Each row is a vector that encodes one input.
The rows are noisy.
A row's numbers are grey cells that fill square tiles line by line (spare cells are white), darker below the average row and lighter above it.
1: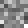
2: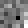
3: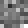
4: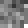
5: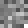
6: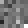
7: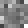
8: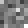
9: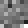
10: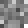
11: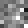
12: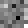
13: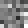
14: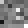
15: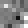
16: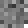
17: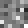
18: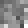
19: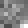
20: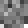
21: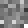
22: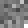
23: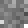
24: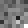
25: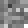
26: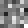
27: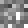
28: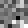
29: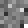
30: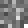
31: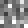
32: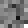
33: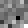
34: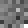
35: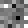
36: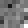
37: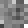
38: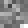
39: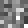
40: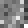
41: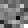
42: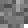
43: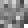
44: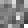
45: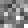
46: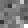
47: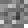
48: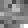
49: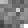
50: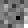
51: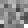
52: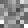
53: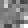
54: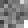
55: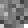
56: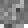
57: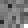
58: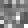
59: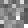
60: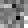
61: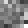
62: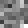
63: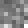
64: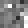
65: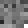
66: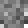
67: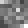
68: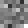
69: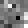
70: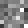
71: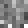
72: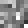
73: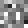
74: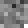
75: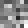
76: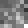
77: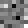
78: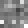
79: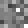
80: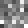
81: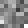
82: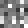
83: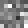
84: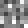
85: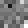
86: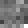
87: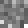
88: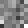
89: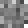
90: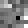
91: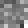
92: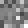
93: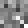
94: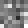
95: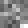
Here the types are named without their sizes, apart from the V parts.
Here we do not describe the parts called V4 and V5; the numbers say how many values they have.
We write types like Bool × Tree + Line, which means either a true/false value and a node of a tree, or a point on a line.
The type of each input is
Bool × (Line × Line + V4 × V5).
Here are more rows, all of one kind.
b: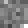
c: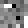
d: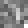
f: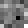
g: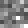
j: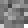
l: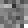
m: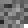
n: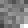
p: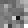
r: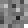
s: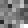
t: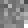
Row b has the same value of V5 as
d, n and t.
